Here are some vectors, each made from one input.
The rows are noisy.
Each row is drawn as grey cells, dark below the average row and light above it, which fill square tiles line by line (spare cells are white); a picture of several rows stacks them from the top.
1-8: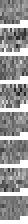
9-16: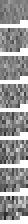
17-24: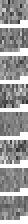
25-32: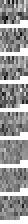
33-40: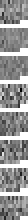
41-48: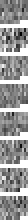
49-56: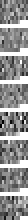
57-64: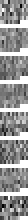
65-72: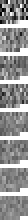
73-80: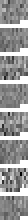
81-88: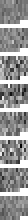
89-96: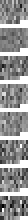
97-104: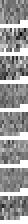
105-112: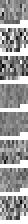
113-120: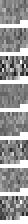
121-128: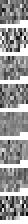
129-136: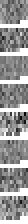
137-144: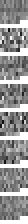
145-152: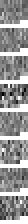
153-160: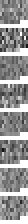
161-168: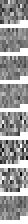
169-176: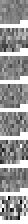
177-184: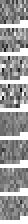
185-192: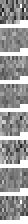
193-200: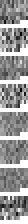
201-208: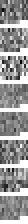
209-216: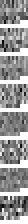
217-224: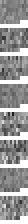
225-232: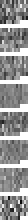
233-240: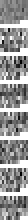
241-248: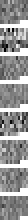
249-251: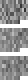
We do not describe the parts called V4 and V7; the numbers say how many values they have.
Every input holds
a point on an 8-point line and a value of V4, together with either a point on a 5-point line and a true/false value, or a value of V7.
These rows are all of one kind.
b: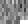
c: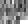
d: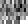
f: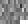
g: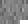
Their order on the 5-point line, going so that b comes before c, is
g, d, f, b, c.
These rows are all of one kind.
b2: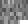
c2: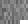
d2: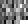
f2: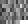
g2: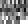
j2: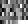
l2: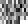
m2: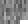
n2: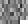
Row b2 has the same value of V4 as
j2 and l2.
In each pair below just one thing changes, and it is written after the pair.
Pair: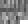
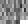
the true/false value
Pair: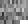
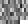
the place on the 8-point line
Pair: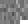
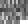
the place on the 8-point line
